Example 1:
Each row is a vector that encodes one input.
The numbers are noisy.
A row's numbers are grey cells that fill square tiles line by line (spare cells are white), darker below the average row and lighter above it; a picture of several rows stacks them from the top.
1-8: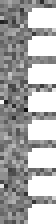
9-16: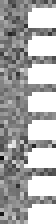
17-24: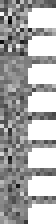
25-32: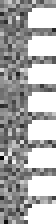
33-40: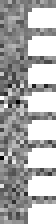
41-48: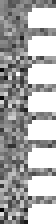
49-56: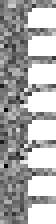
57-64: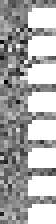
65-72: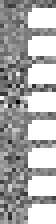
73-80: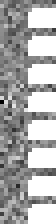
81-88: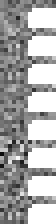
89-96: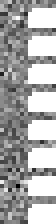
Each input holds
a list of up to two points on a 6-point line.
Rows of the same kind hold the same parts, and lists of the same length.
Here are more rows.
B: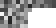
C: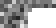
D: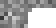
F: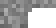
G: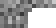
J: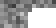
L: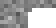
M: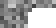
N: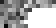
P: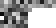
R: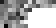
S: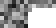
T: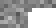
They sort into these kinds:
B, C, J, P, S
D, F, G, L, M, T
N, R

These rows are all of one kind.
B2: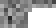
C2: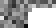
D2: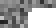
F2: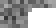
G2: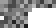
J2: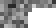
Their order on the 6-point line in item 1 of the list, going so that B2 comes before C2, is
B2, J2, C2, G2, F2, D2.
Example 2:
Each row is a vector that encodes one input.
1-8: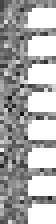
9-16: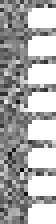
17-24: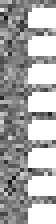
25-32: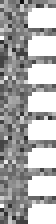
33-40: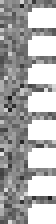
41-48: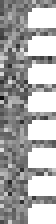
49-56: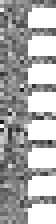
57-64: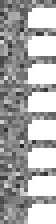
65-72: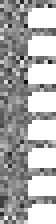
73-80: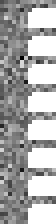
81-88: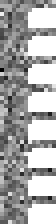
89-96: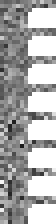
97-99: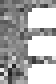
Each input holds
either a point on a 6-point line, or a point on a 10-point line.
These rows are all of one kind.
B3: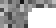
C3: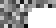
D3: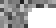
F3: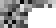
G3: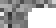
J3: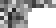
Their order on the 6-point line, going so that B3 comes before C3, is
J3, F3, G3, B3, D3, C3.
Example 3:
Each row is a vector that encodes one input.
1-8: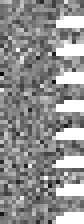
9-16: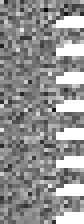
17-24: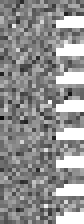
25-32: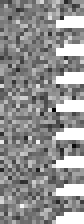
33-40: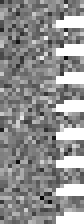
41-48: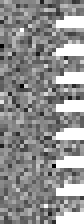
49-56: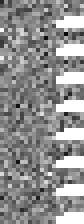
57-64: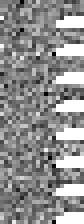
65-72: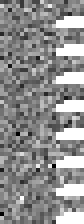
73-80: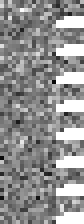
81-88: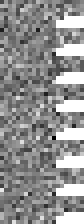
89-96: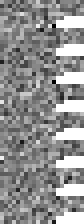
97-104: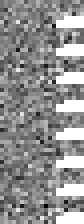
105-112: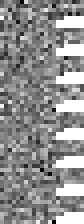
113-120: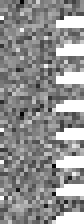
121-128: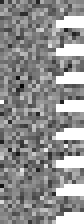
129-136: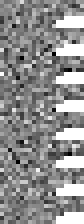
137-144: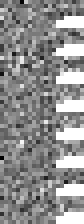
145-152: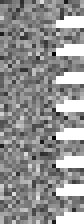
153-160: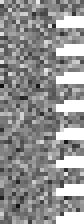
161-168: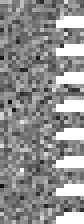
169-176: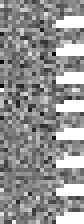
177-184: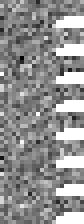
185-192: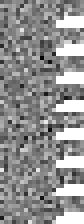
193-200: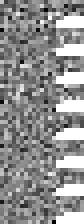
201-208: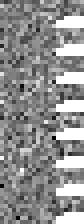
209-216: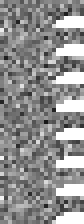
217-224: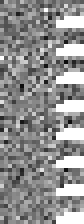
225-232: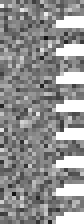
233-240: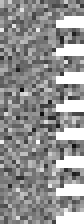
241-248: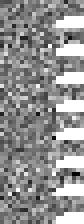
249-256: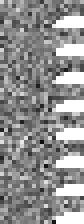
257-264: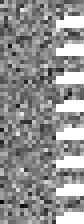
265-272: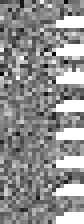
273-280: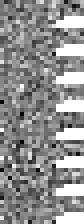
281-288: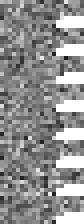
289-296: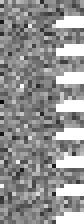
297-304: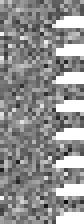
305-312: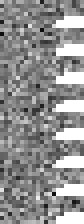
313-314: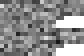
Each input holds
a point on a 16-point line and four true/false values.
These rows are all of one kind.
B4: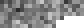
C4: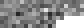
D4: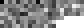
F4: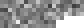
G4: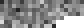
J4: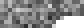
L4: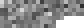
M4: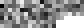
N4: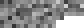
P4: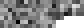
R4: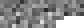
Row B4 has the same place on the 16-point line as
F4, L4 and R4.
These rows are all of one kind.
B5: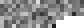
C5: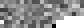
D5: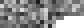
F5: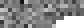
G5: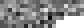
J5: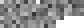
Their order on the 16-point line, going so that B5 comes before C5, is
F5, G5, D5, J5, B5, C5.
